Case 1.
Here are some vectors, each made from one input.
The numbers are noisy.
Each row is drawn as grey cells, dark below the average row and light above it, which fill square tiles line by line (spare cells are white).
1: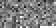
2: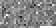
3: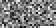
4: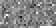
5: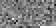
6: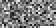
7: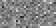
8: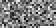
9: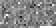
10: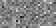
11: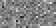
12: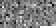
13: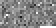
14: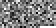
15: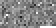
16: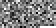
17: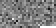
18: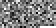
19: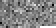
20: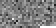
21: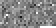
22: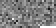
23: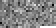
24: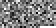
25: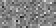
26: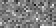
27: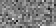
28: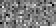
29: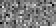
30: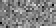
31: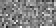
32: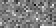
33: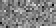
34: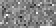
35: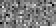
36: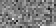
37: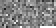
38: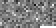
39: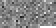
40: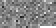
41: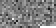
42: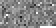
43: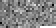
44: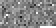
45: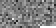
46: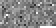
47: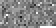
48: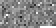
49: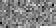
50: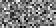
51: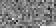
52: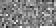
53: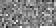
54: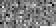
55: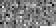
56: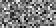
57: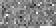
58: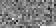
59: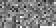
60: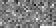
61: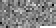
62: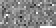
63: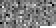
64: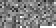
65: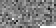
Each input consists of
either a fixed value, or three true/false values.
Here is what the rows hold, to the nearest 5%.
About 15% of them hold a fixed value. The rest hold three true/false values.
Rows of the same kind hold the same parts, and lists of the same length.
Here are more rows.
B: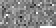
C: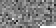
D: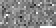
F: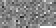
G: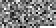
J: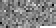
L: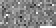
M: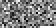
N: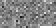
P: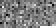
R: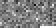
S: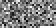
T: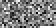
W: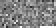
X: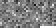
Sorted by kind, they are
B, C, D, F, J, L, N, P, R, W, X
G, M, S, T

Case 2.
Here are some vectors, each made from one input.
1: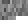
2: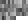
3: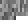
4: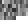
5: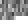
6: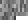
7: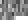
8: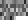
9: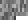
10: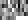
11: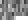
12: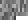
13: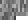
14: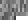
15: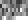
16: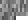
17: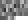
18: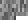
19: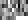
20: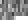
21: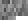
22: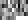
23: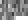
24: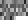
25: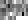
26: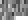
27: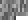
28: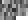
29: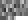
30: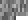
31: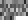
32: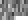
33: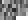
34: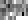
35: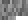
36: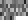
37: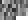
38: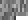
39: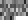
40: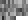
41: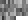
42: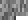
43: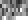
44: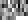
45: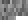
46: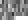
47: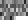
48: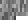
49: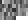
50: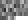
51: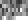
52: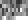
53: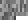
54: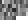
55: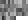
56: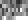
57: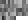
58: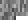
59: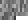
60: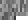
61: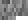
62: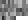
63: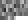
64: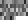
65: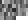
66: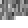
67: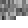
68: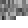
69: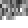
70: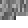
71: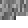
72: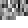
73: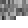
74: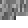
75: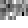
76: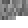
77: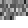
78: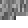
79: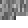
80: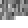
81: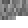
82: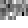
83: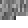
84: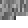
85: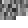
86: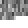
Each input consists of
a node of a 10-node tree.
